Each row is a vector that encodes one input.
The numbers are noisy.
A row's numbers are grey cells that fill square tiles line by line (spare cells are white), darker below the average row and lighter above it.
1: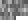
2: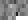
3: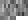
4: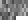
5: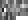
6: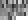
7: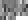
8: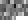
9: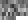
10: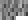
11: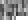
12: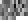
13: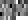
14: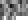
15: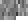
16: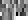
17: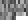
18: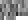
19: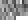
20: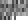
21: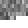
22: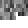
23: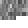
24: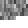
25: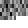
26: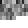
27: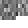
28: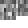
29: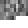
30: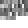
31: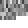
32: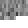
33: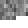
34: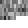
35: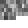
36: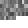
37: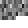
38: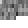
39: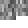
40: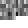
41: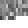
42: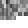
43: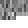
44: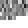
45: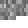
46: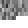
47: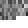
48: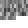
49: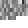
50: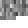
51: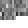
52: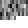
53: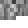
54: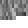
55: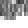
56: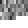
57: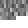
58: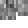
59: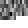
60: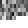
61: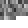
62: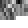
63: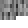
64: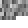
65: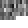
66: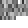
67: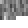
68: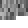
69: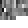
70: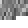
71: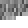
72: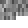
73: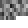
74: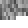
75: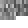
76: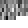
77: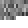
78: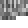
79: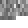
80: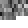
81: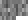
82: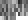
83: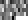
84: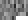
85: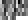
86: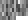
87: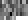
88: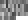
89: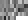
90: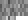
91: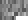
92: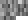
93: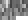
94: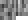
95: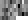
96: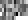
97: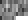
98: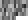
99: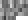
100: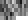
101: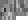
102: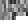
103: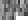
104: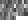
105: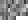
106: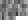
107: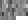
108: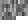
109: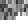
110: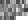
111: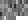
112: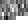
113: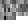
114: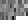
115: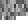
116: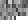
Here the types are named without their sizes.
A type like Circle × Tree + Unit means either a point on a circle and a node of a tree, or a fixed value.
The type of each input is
Label × (Tree + Unit) + Line.
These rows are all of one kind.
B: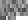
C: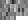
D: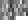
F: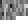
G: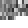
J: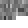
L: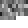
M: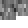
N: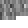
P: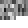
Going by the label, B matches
C and N.
